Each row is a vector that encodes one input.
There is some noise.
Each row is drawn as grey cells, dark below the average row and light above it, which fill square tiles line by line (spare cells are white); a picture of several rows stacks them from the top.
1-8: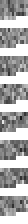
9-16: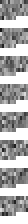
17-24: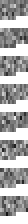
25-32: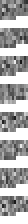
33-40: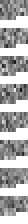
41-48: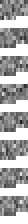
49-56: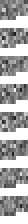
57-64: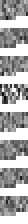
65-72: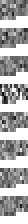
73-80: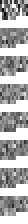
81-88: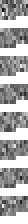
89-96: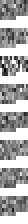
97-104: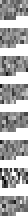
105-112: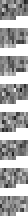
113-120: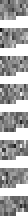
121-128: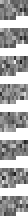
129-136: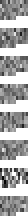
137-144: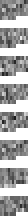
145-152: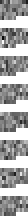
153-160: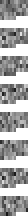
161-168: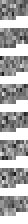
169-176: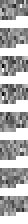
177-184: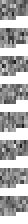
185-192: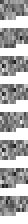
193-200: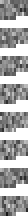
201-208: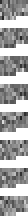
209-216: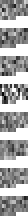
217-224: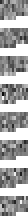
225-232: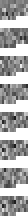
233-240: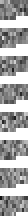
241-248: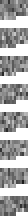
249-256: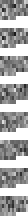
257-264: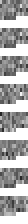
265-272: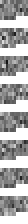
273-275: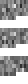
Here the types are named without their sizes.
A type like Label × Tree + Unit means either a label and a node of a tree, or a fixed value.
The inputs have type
List(Line).
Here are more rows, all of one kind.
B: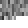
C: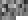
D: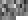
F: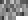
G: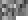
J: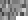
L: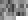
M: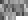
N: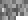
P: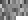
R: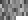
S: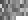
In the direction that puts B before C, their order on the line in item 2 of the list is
J, B, G, L, S, M, N, P, R, C, D, F.
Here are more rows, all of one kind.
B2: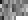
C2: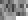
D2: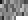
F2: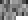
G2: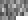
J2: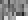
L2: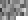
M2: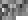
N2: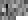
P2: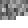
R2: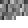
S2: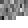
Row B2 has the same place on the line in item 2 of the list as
C2 and M2.
